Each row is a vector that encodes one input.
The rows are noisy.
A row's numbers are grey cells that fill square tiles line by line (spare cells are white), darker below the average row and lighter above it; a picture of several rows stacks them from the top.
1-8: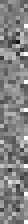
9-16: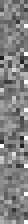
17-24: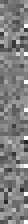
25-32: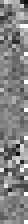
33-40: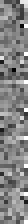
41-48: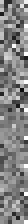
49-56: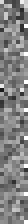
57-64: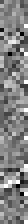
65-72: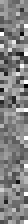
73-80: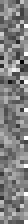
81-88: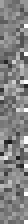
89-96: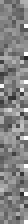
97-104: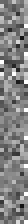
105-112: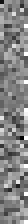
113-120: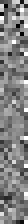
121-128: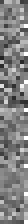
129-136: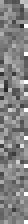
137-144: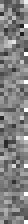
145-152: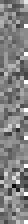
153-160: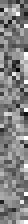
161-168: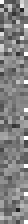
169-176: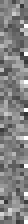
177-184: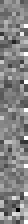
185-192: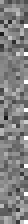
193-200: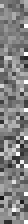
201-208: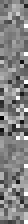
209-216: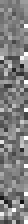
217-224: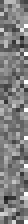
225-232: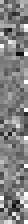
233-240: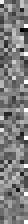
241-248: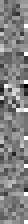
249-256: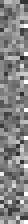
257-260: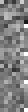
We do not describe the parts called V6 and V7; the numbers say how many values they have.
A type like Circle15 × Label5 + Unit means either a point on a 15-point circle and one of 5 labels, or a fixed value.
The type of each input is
(Bool × Line10 + V7) × V6 + Circle8.
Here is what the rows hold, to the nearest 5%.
About 20% of them hold a point on an 8-point circle. The rest hold a value of V6, together with either a point on a 10-point line and a true/false value, or a value of V7.
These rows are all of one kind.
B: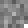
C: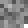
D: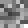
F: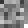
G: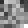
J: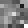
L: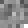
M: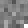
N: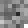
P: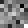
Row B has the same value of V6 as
C, J and M.
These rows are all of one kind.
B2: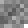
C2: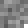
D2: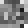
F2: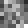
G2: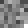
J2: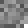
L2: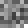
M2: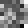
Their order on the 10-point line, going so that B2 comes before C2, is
M2, J2, B2, G2, C2, F2, D2, L2.
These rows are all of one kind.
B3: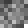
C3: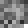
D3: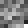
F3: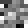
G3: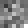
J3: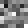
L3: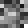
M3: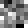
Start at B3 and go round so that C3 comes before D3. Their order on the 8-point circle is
B3, C3, L3, J3, D3, G3, F3, M3.
